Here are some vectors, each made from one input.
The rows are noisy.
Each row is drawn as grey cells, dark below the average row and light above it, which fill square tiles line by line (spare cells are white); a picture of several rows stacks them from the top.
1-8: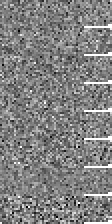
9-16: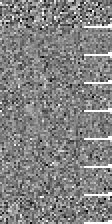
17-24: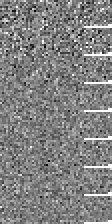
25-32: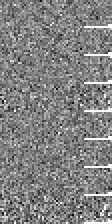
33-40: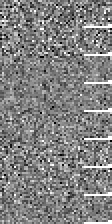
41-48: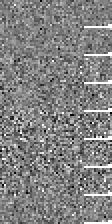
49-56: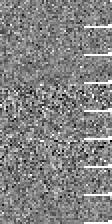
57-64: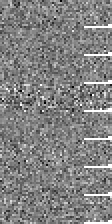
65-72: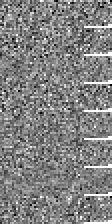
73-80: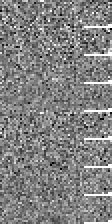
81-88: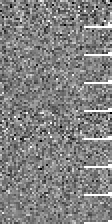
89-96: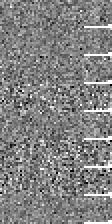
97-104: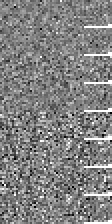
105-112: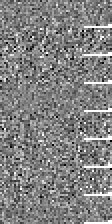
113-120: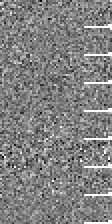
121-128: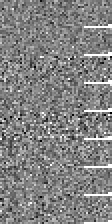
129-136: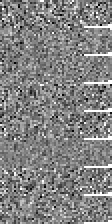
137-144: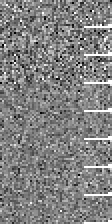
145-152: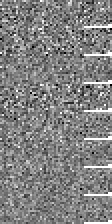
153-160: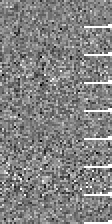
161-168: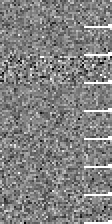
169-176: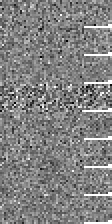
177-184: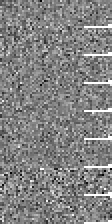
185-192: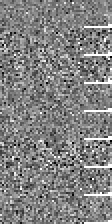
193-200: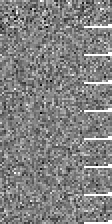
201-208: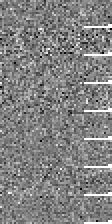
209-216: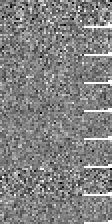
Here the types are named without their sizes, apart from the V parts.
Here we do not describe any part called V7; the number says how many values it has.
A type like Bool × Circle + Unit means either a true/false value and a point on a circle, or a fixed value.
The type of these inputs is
((Bool × Circle + Unit) × V7 + Label) × Line.
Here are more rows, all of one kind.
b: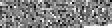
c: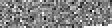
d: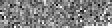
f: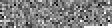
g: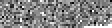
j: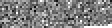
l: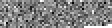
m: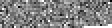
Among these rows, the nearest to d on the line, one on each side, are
g and m.
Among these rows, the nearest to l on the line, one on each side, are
b and c.
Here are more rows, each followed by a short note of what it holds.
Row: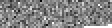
a point on a circle, a point on a line, a true/false value and a value of V7
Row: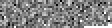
a label and a point on a line
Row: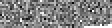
a label and a point on a line
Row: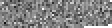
a point on a circle, a point on a line, a true/false value and a value of V7
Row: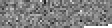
a point on a line and a value of V7
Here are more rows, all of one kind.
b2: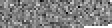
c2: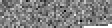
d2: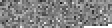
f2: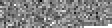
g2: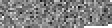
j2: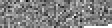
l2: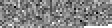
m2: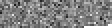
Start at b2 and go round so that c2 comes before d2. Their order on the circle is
b2, l2, c2, m2, j2, f2, d2, g2.
